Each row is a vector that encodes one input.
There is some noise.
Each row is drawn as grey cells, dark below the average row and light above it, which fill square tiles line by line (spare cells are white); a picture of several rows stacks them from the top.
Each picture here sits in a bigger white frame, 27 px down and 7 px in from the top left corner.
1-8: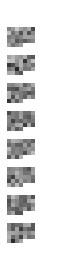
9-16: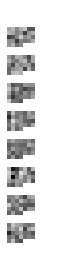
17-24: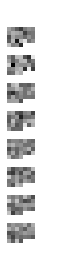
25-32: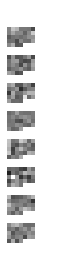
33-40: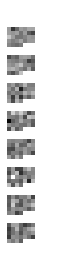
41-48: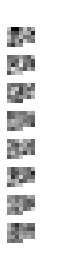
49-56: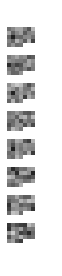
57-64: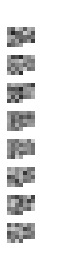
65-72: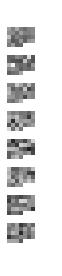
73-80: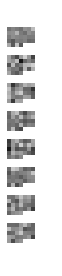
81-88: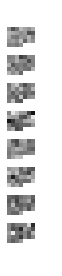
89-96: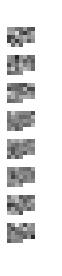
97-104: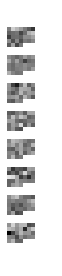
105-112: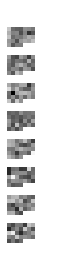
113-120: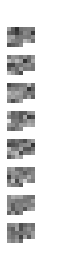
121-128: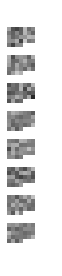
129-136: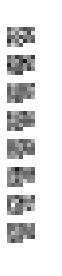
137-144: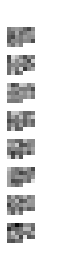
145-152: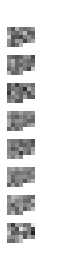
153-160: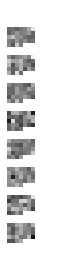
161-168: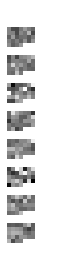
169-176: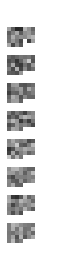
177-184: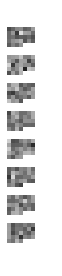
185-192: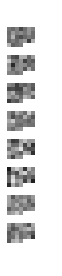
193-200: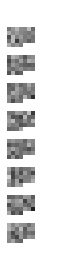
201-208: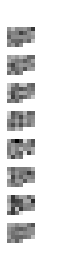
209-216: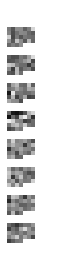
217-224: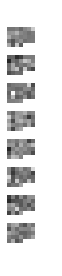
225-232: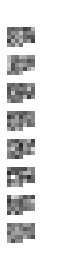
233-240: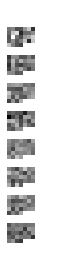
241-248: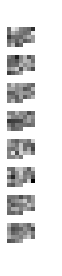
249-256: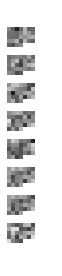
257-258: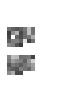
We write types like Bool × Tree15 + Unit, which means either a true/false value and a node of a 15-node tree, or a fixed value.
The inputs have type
Bool × Label11 + Line4.
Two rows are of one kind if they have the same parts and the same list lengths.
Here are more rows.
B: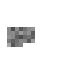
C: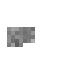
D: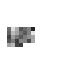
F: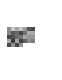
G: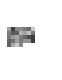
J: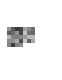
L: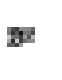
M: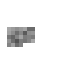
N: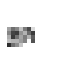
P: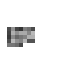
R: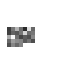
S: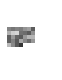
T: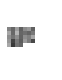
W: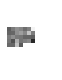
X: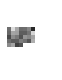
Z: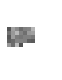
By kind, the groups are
B, G, J, L, N, P, R, S, T, W, Z
C, D, F, M, X

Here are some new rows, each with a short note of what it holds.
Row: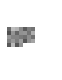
a point on a 4-point line
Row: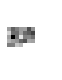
one of 11 labels and a true/false value
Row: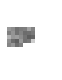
a point on a 4-point line
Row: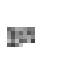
one of 11 labels and a true/false value
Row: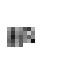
one of 11 labels and a true/false value
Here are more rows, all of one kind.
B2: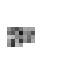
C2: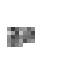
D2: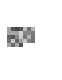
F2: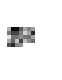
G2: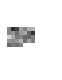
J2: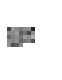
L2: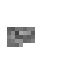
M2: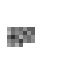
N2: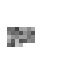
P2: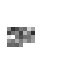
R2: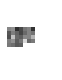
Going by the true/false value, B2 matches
D2 and P2.
